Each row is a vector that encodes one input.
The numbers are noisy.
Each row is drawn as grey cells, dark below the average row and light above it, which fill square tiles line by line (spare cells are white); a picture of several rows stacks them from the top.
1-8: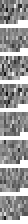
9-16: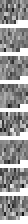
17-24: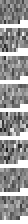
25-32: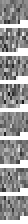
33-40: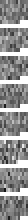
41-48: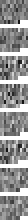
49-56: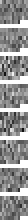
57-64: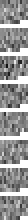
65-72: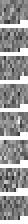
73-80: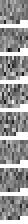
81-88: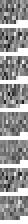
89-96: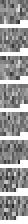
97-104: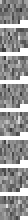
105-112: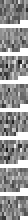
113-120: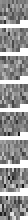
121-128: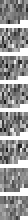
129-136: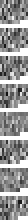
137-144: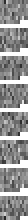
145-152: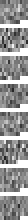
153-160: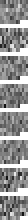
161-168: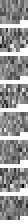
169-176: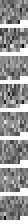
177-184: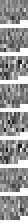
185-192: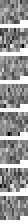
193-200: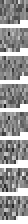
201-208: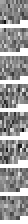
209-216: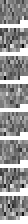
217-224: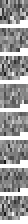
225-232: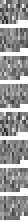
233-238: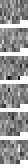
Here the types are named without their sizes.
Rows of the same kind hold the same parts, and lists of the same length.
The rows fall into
3 kinds.
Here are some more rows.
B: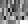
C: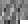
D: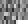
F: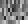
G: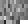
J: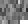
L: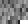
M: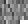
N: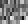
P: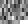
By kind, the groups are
B, D, F, N, P
C, G, J, M
L

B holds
three true/false values.
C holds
a point on a line and a node of a tree.
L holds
a point on each of two lines.
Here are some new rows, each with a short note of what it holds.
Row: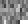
a point on each of two lines
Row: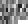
three true/false values
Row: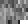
a point on each of two lines
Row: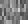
a point on a line and a node of a tree
